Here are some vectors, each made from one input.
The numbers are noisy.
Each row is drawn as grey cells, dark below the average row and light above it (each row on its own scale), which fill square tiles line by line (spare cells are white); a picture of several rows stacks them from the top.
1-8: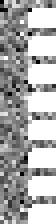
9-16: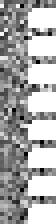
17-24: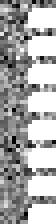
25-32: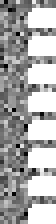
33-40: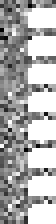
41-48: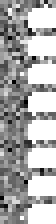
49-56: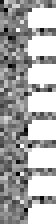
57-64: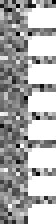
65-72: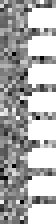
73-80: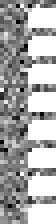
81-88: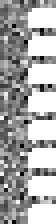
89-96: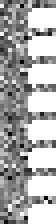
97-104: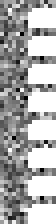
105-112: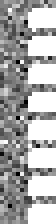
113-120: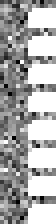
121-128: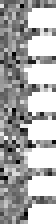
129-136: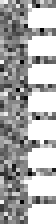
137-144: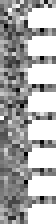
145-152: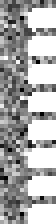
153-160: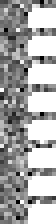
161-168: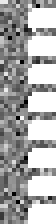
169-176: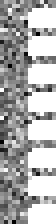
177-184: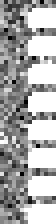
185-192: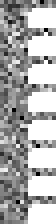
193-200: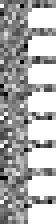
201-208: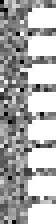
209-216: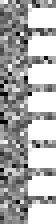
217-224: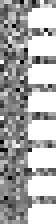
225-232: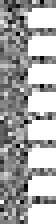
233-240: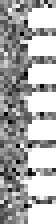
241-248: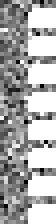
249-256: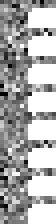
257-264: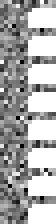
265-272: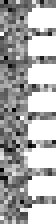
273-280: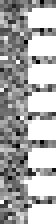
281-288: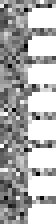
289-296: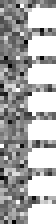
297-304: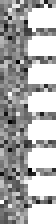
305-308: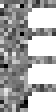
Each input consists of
either one of 6 labels, or a point on a 5-point line and a true/false value.
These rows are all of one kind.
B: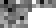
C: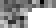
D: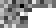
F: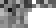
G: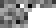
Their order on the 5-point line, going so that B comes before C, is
G, F, B, C, D.
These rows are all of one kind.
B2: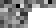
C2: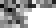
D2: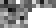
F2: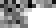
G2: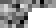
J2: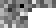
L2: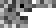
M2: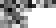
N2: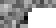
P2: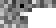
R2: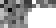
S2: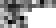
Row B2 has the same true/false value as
G2 and N2.
